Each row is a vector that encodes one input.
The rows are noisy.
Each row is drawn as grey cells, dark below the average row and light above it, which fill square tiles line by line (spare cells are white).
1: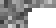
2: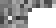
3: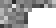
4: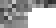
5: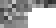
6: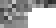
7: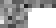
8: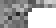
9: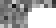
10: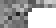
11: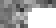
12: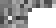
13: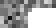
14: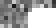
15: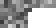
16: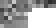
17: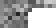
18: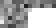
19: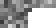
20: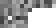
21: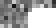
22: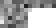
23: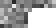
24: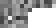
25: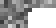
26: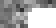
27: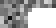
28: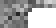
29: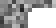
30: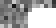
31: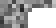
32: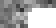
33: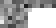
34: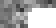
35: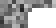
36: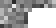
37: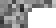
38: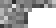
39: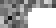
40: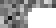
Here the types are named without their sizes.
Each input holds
a point on a circle and a true/false value.
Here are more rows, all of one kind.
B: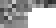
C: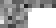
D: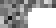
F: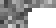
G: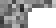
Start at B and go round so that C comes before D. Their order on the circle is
B, G, C, D, F.
